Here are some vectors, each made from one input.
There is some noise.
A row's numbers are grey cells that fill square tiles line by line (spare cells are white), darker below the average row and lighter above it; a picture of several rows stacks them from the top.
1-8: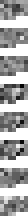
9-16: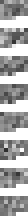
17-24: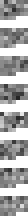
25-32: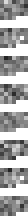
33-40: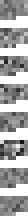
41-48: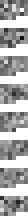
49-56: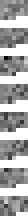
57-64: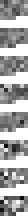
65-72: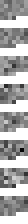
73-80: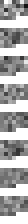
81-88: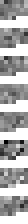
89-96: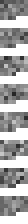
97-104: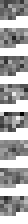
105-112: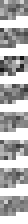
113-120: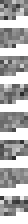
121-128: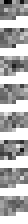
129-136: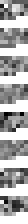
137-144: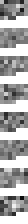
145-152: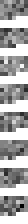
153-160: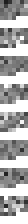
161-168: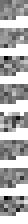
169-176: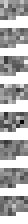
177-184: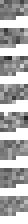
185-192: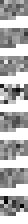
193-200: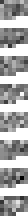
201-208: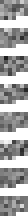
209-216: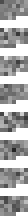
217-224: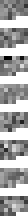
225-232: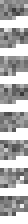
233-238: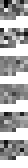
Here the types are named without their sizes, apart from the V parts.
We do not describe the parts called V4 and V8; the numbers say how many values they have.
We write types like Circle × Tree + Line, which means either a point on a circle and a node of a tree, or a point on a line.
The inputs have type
(Label + V4 × V8) × Line.
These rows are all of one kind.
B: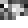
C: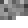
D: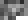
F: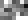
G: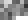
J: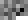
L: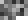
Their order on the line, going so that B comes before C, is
B, G, J, F, L, C, D.
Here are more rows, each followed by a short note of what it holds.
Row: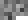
a label and a point on a line
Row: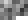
a label and a point on a line
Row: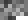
a label and a point on a line
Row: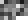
a label and a point on a line
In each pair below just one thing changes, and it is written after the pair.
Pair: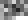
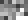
the value of V4
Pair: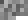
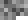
the place on the line
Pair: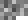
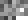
the value of V4
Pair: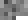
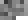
the value of V8
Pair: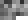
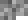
the place on the line
